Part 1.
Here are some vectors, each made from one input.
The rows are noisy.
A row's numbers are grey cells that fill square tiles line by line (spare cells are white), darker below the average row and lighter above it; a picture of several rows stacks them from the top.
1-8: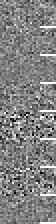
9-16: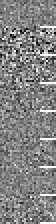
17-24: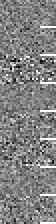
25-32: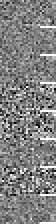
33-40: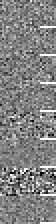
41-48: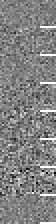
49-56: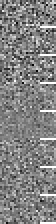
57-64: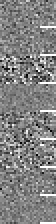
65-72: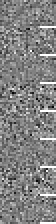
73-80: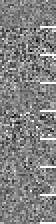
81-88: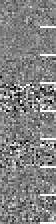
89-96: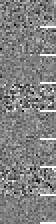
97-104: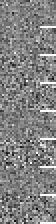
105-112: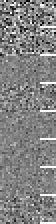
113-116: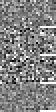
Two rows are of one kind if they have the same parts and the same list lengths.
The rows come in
4 kinds.
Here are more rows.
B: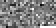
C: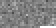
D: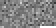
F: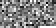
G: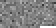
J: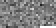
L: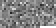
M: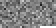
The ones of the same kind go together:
B, J
C, D
F, G, L
M

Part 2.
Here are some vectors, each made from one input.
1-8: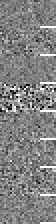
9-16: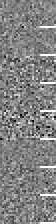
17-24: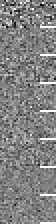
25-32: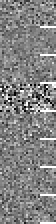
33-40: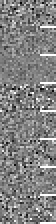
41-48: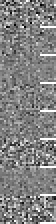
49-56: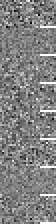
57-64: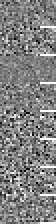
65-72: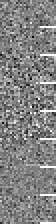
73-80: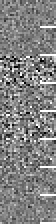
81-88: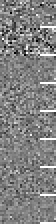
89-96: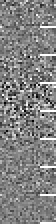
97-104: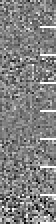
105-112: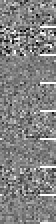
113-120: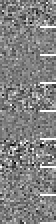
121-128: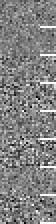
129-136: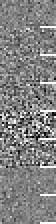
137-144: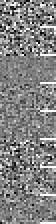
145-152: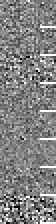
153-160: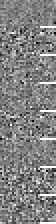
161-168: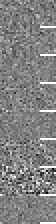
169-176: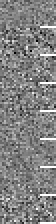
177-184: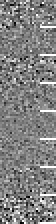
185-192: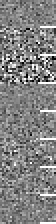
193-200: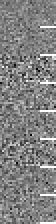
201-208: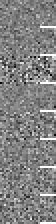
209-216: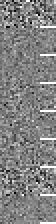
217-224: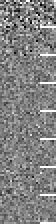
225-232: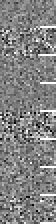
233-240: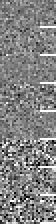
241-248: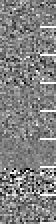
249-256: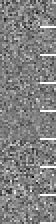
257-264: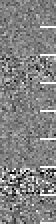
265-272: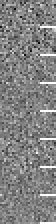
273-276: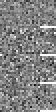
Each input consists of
a point on a 7-point line, together with either a point on a 9-point circle, or a point on a 10-point line.
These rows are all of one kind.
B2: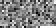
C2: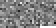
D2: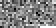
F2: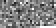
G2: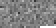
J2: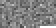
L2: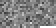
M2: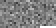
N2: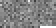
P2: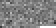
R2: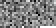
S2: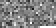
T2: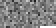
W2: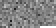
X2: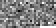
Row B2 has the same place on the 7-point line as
R2, S2, T2 and W2.
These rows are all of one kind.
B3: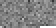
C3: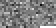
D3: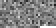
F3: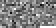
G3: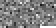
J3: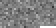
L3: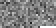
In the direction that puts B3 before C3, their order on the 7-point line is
B3, L3, G3, J3, C3, F3, D3.
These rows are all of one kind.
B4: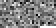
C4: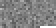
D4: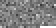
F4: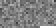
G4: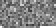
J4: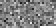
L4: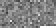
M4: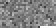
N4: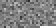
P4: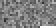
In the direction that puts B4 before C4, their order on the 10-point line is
P4, F4, B4, D4, J4, L4, M4, N4, C4, G4.
